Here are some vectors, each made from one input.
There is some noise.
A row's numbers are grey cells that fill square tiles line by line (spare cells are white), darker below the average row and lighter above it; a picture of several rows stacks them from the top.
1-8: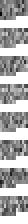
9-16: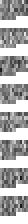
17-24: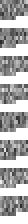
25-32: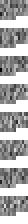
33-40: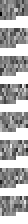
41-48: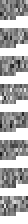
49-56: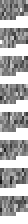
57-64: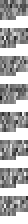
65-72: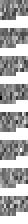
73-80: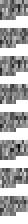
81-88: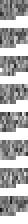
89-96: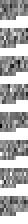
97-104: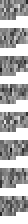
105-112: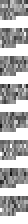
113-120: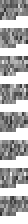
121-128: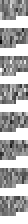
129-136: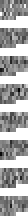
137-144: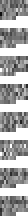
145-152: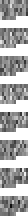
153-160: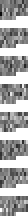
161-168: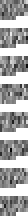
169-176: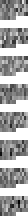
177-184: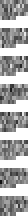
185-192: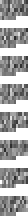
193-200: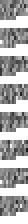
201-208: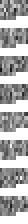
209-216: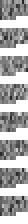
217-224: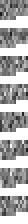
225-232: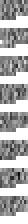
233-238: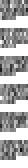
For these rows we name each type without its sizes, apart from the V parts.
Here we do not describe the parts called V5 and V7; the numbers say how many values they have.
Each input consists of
a true/false value, together with either a label, or a value of V5 and a value of V7.
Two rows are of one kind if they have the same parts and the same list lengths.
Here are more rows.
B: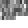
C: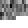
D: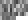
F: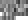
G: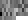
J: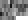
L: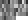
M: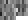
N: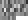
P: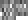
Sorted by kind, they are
B, F, L, N, P
C, D, G, J, M

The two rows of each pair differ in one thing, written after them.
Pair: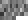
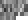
the value of V5
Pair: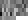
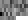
the value of V5
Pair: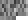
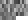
the true/false value
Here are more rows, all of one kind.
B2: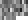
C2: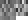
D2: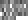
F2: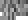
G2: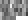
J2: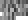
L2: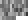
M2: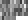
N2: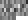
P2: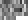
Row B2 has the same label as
M2 and P2.
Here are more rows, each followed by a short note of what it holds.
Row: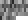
a true/false value, a value of V5 and a value of V7
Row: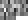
a label and a true/false value
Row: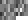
a true/false value, a value of V5 and a value of V7
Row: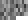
a true/false value, a value of V5 and a value of V7
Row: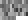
a label and a true/false value
